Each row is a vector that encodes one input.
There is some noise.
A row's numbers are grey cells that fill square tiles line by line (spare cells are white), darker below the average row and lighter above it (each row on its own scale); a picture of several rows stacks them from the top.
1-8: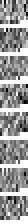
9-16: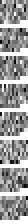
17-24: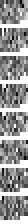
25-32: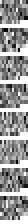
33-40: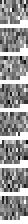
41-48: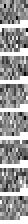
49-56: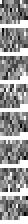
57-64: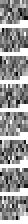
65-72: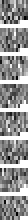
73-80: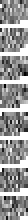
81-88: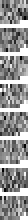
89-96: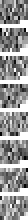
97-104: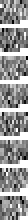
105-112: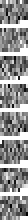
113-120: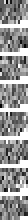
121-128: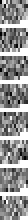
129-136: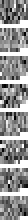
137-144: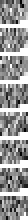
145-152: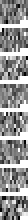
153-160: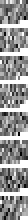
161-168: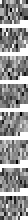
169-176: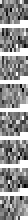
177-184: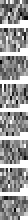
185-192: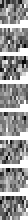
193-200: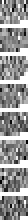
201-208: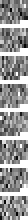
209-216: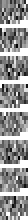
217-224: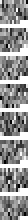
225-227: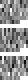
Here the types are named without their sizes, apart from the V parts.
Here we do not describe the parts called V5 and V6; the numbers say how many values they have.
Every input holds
either a label, a value of V5 and a value of V6, or a point on a line.
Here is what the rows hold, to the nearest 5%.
About 60% of them hold a label, a value of V5 and a value of V6. The rest hold a point on a line.
